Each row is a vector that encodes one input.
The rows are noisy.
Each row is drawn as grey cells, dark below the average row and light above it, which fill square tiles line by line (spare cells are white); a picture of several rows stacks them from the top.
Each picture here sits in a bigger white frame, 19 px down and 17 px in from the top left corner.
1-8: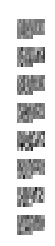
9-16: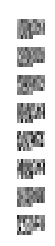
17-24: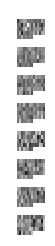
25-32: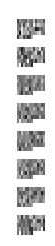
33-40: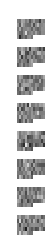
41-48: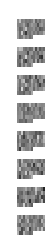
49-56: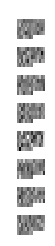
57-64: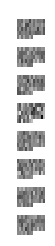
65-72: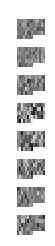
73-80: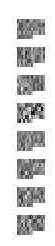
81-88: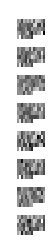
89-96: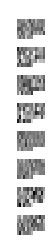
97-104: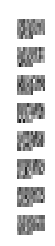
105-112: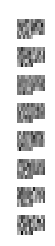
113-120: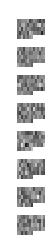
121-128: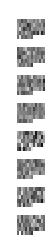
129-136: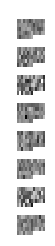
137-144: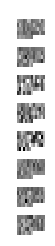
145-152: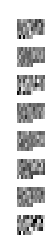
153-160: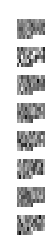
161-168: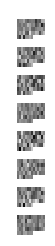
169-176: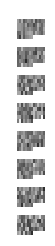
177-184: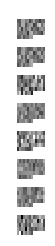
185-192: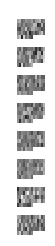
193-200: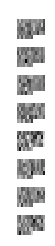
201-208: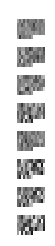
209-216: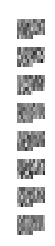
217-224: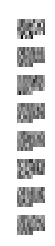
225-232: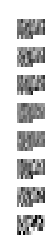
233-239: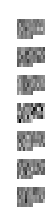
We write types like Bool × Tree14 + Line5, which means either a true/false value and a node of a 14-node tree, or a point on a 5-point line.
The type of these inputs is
Bool × Bool × Bool × Bool + Tree10 + Unit.
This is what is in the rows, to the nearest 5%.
About 5% of them hold a fixed value. About 20% of them hold a node of a 10-node tree. The rest hold four true/false values.
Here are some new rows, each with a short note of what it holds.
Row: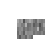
four true/false values
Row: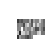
a fixed value
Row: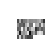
a fixed value
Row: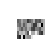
a node of a 10-node tree
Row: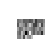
four true/false values
